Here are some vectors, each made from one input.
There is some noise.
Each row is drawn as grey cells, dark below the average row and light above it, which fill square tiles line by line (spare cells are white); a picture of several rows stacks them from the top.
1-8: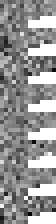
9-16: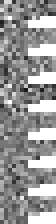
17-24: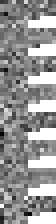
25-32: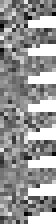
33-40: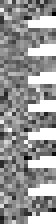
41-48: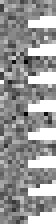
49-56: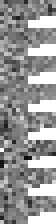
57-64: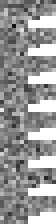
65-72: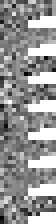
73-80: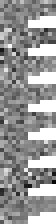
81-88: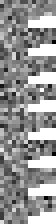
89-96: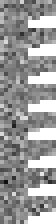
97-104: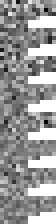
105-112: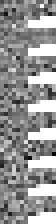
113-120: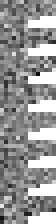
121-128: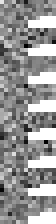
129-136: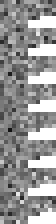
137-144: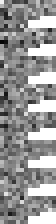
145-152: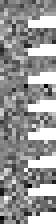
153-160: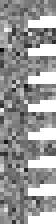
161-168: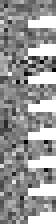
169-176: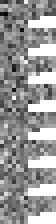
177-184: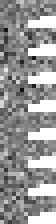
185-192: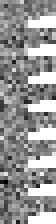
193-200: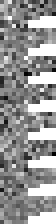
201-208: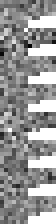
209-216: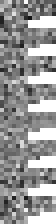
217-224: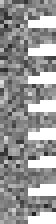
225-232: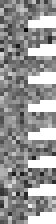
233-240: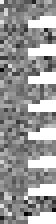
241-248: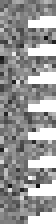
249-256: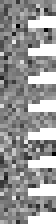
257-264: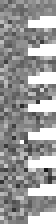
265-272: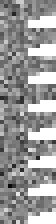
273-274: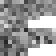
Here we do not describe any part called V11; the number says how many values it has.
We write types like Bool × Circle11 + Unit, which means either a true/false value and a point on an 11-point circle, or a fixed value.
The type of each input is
Bool × Bool × Bool × (Circle9 + V11) + Label5.
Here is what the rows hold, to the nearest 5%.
About 15% of them hold one of 5 labels. The rest hold three true/false values, together with either a point on a 9-point circle, or a value of V11.
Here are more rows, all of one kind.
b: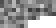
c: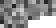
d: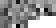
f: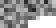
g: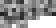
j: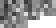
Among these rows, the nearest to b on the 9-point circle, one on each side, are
d and g.
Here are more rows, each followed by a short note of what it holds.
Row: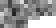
three true/false values and a value of V11
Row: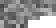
three true/false values and a value of V11
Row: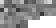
three true/false values and a value of V11
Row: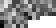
one of 5 labels
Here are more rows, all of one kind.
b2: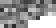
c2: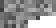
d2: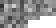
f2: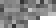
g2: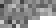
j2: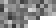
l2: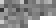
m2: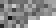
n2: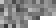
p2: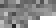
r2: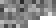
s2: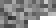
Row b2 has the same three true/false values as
f2, g2 and p2.
